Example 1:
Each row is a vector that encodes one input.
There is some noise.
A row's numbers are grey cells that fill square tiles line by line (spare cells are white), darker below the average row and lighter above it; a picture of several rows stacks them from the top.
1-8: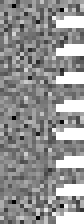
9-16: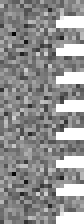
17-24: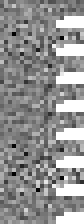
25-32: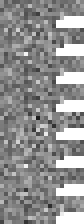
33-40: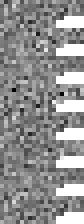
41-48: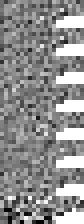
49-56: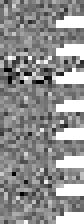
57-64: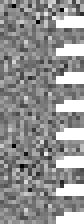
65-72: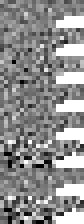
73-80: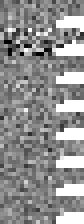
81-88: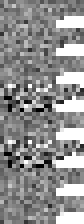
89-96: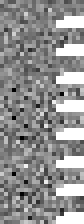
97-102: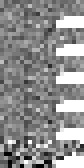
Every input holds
either a fixed value, or a point on each of two 4-point lines.
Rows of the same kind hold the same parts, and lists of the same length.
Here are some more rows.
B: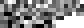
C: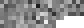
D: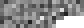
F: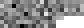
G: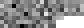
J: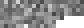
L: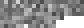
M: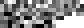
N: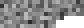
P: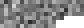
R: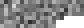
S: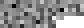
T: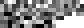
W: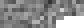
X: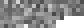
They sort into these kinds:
B, M, T
C, D, F, G, J, L, N, P, R, S, W, X

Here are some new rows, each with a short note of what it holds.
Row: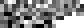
a fixed value
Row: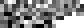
a fixed value
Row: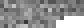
a point on each of two 4-point lines
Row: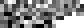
a fixed value
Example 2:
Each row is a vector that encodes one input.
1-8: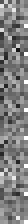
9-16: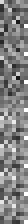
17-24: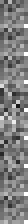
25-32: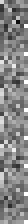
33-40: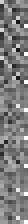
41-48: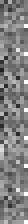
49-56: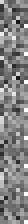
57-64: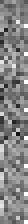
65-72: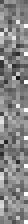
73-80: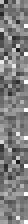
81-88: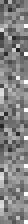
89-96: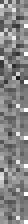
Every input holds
a point on a 6-point line.
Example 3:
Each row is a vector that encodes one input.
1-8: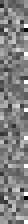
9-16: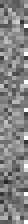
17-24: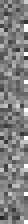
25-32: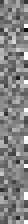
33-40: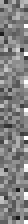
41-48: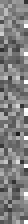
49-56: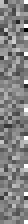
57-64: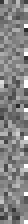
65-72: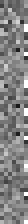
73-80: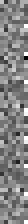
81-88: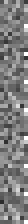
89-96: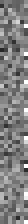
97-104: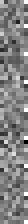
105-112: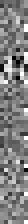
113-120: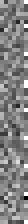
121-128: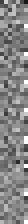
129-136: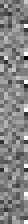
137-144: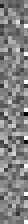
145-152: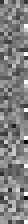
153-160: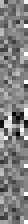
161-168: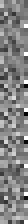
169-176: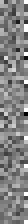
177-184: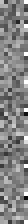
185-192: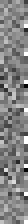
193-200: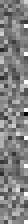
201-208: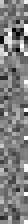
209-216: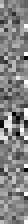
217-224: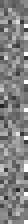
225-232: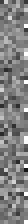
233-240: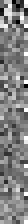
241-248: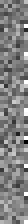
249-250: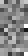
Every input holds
either a fixed value, or three true/false values.
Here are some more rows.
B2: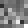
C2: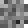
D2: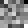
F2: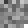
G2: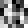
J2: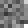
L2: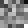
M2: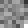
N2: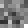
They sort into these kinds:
B2, C2, D2, F2, J2, L2, M2, N2
G2

